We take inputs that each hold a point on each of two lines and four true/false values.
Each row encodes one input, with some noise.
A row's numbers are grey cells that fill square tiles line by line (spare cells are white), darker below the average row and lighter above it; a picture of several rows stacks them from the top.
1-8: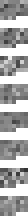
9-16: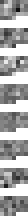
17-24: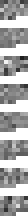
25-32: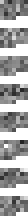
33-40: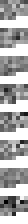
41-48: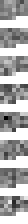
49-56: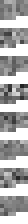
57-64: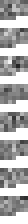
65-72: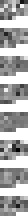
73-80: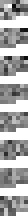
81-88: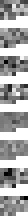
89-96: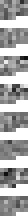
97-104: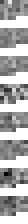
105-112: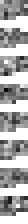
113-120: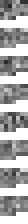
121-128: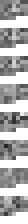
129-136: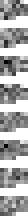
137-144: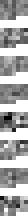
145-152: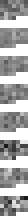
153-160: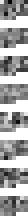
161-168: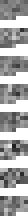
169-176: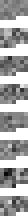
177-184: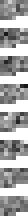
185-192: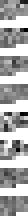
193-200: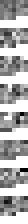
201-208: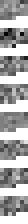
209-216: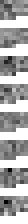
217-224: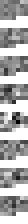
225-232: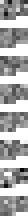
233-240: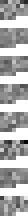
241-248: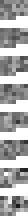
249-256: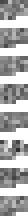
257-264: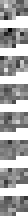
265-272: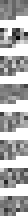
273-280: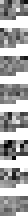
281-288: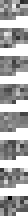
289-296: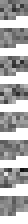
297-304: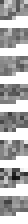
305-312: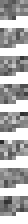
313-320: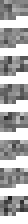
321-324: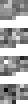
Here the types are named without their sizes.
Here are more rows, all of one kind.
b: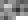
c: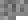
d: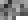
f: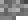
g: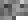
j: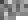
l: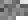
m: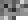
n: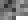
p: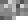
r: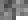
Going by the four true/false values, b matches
j and p.
